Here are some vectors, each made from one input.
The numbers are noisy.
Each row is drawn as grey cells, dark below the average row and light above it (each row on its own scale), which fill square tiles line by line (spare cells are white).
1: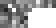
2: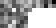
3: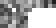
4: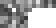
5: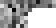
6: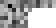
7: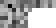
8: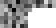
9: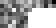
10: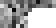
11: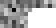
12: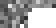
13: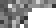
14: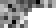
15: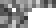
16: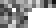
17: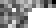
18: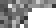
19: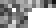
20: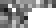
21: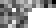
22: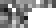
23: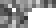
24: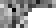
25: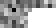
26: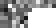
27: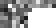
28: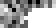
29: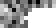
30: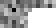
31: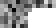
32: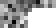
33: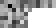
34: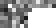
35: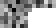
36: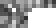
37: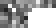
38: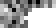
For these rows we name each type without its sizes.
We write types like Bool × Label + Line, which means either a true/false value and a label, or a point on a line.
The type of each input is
Label + Line.
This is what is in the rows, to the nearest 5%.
About 45% of them hold a label. The rest hold a point on a line.
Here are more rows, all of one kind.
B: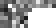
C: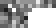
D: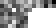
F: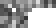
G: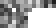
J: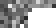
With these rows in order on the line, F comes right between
C and G.
